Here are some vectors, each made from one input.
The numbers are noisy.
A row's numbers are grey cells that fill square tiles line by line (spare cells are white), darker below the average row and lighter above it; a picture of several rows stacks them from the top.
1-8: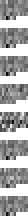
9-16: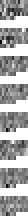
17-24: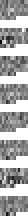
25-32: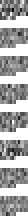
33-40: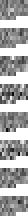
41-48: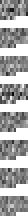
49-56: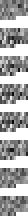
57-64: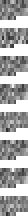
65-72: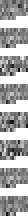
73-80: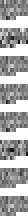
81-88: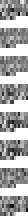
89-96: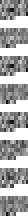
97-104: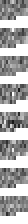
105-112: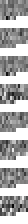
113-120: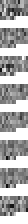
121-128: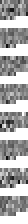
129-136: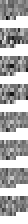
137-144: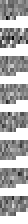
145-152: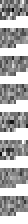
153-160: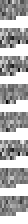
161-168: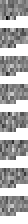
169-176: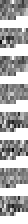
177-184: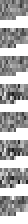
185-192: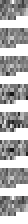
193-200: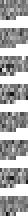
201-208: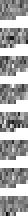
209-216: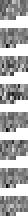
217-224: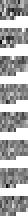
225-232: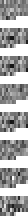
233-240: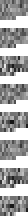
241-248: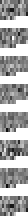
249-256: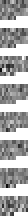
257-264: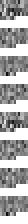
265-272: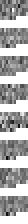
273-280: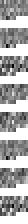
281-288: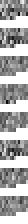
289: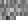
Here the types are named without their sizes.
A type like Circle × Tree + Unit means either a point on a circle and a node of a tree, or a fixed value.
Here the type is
Label + Line.
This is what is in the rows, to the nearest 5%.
About 30% of them hold a label. The rest hold a point on a line.
